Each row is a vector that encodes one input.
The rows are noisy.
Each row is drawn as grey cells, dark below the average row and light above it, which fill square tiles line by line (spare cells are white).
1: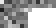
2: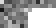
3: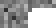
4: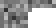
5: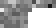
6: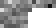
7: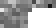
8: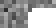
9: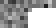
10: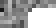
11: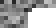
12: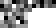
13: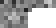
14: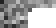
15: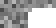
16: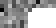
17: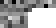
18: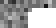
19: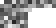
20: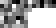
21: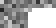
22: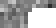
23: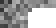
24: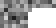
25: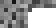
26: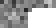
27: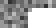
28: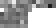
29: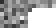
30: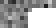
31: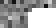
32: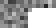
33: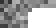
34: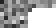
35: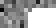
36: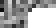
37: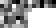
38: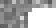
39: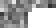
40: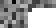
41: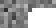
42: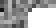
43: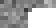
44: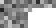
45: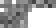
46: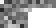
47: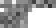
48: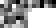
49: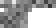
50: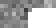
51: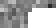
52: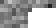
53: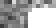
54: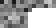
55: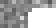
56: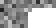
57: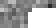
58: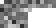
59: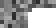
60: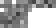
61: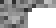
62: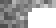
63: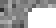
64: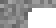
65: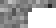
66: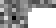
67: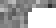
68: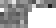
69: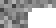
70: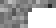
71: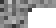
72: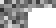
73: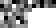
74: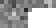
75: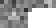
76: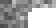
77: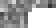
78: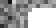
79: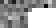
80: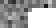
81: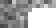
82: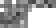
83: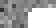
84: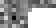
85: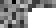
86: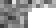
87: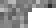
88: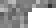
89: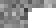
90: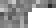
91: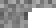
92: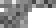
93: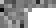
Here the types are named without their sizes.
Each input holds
either a fixed value, or a node of a tree.
